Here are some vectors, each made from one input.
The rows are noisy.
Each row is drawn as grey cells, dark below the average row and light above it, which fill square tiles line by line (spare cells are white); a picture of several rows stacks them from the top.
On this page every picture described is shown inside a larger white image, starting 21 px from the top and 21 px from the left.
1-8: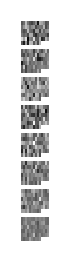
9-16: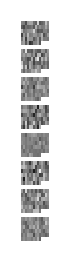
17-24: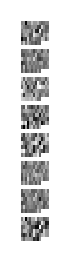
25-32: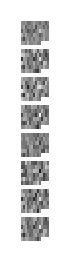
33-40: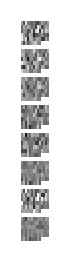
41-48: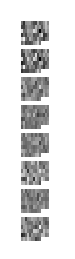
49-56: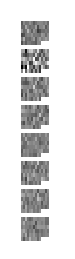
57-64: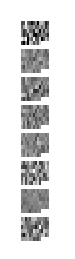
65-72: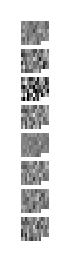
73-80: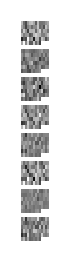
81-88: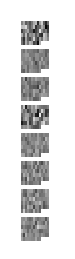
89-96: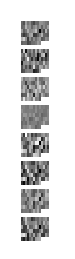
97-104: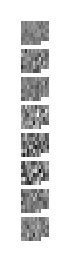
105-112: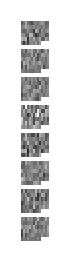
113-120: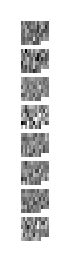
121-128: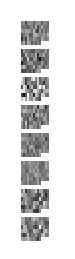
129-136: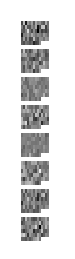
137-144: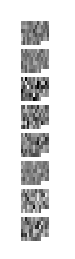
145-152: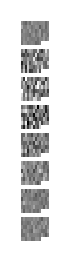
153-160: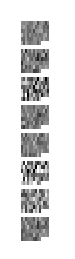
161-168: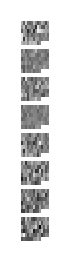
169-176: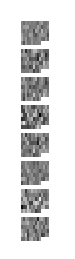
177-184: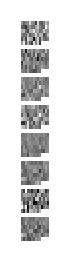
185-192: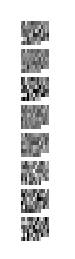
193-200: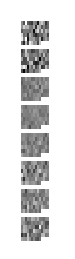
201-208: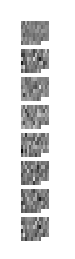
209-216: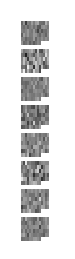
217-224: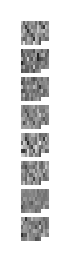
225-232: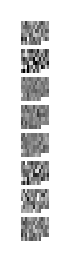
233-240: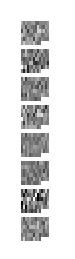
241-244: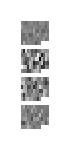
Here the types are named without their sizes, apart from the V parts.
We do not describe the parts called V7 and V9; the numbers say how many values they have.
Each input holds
three true/false values, a value of V7 and a value of V9, together with either a fixed value, or a node of a tree.
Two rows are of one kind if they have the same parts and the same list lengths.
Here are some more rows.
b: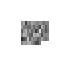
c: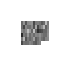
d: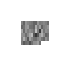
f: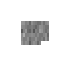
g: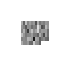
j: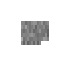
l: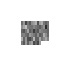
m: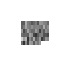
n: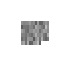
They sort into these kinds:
b, c, m
d, f, g, j, l, n

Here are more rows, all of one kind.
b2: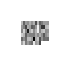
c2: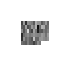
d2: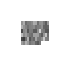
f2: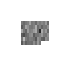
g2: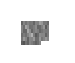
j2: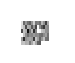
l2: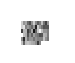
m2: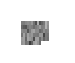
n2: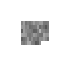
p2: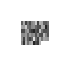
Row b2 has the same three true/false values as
f2 and n2.
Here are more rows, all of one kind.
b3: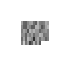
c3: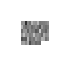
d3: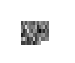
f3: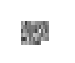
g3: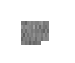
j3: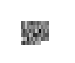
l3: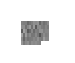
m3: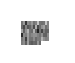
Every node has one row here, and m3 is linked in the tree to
f3.
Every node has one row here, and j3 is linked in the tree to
d3.
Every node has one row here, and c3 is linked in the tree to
d3, f3 and g3.
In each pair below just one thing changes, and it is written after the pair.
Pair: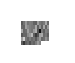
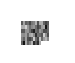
the value of V9
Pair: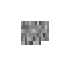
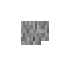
one of the three true/false values
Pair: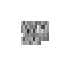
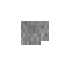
the value of V7
